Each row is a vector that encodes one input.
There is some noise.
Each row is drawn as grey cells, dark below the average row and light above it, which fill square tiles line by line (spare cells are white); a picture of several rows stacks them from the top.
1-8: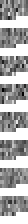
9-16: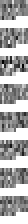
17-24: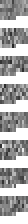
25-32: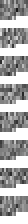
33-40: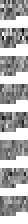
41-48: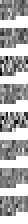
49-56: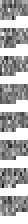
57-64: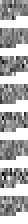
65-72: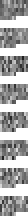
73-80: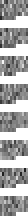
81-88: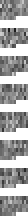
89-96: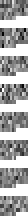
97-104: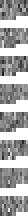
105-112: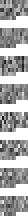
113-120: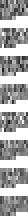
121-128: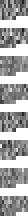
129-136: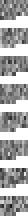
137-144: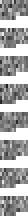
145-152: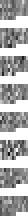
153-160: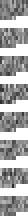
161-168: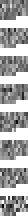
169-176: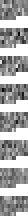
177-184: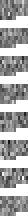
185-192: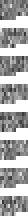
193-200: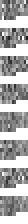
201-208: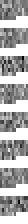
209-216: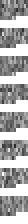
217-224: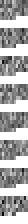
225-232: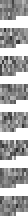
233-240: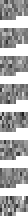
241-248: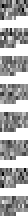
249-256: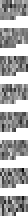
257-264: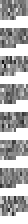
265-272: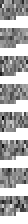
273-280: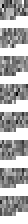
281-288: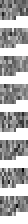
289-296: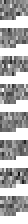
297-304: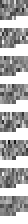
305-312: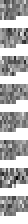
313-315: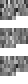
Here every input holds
a point on a 14-point line, together with either one of 8 labels and a true/false value, or a point on a 14-point line.
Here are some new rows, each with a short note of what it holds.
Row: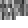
one of 8 labels, a point on a 14-point line and a true/false value
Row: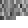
a point on each of two 14-point lines
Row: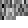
one of 8 labels, a point on a 14-point line and a true/false value
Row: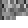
a point on each of two 14-point lines
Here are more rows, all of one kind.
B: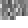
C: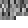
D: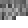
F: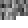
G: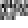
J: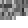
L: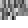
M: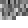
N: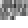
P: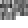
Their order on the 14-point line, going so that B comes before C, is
B, M, N, L, G, C, D, P, F, J.
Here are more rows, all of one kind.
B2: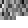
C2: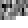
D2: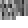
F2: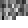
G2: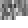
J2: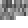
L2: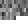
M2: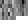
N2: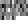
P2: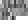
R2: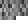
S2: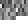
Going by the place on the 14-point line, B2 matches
F2, L2, M2 and R2.
